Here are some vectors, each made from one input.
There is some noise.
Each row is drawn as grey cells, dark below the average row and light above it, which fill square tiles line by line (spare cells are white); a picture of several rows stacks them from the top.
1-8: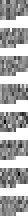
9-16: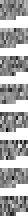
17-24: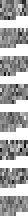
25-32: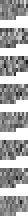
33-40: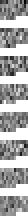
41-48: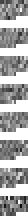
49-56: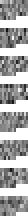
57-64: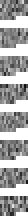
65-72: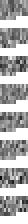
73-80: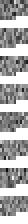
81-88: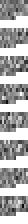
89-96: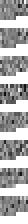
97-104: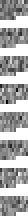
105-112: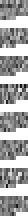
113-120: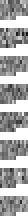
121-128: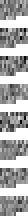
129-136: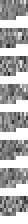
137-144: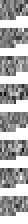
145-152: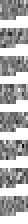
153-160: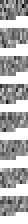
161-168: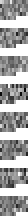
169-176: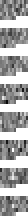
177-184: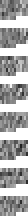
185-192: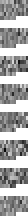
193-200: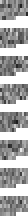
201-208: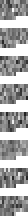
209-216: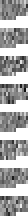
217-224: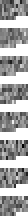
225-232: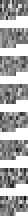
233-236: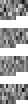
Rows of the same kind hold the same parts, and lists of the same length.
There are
2 kinds of row.
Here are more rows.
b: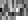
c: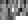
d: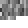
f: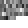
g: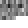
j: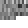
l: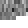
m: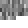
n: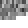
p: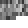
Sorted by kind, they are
b, c, f, n, p
d, g, j, l, m

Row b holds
one of 9 labels and one of 10 labels.
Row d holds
a point on an 11-point circle, one of 9 labels and a true/false value.
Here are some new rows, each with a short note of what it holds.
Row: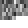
one of 9 labels and one of 10 labels
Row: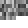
a point on an 11-point circle, one of 9 labels and a true/false value
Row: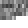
a point on an 11-point circle, one of 9 labels and a true/false value
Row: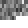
a point on an 11-point circle, one of 9 labels and a true/false value
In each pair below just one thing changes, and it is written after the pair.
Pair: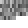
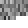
the place on the 11-point circle
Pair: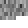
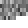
the label
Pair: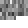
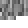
the true/false value
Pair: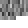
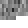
the label
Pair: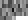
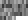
the true/false value
